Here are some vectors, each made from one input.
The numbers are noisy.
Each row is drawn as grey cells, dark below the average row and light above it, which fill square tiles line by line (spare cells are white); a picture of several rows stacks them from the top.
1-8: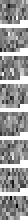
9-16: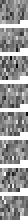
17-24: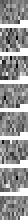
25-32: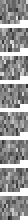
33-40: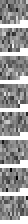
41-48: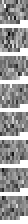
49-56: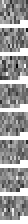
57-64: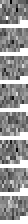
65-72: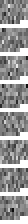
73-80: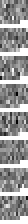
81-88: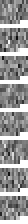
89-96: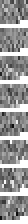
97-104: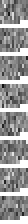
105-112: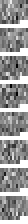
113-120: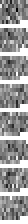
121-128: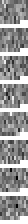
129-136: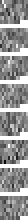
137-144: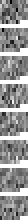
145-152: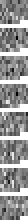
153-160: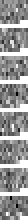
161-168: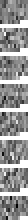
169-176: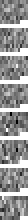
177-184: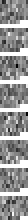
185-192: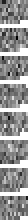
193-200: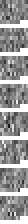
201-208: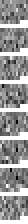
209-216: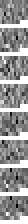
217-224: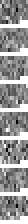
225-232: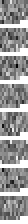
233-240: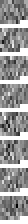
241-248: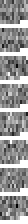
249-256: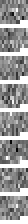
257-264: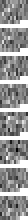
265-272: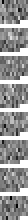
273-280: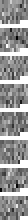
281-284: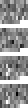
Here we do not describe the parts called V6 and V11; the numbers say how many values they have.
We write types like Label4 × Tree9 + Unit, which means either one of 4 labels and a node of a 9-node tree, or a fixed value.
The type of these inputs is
Line7 × (Line9 + V11) × V6.
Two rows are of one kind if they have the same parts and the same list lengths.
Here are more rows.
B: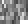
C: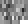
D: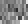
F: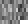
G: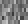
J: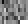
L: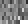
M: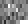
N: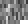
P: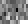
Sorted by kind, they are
B, C, D, P
F, G, J, L, M, N

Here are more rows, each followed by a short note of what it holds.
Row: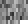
a point on a 7-point line, a value of V6 and a value of V11
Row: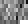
a point on a 7-point line, a value of V6 and a value of V11
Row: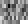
a point on a 7-point line, a point on a 9-point line and a value of V6
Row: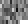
a point on a 7-point line, a point on a 9-point line and a value of V6
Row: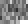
a point on a 7-point line, a point on a 9-point line and a value of V6
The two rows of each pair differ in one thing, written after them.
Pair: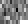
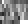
the place on the 9-point line
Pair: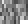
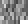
the place on the 9-point line
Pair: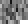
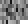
the place on the 7-point line
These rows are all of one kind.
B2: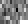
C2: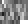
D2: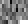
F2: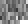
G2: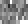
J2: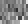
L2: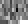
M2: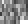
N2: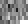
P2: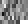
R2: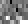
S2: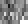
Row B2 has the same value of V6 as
C2, F2, J2 and P2.
